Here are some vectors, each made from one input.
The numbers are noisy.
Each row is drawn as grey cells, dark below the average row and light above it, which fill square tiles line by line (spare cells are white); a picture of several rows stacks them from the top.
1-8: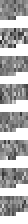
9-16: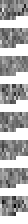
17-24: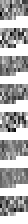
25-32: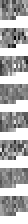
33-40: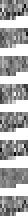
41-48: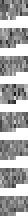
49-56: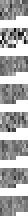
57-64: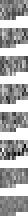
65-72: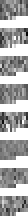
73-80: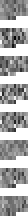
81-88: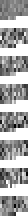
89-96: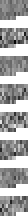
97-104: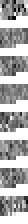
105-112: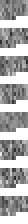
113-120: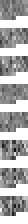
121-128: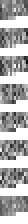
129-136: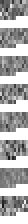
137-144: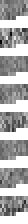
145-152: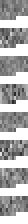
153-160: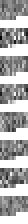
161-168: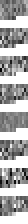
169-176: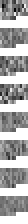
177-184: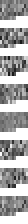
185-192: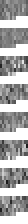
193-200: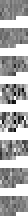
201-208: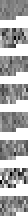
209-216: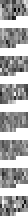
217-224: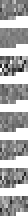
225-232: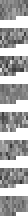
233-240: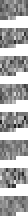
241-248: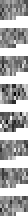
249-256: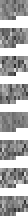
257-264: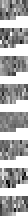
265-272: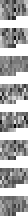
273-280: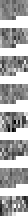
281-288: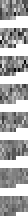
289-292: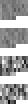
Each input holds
either a fixed value, or four true/false values.
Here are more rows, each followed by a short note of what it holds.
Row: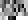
a fixed value
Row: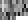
four true/false values
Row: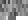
a fixed value
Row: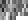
a fixed value
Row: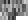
a fixed value
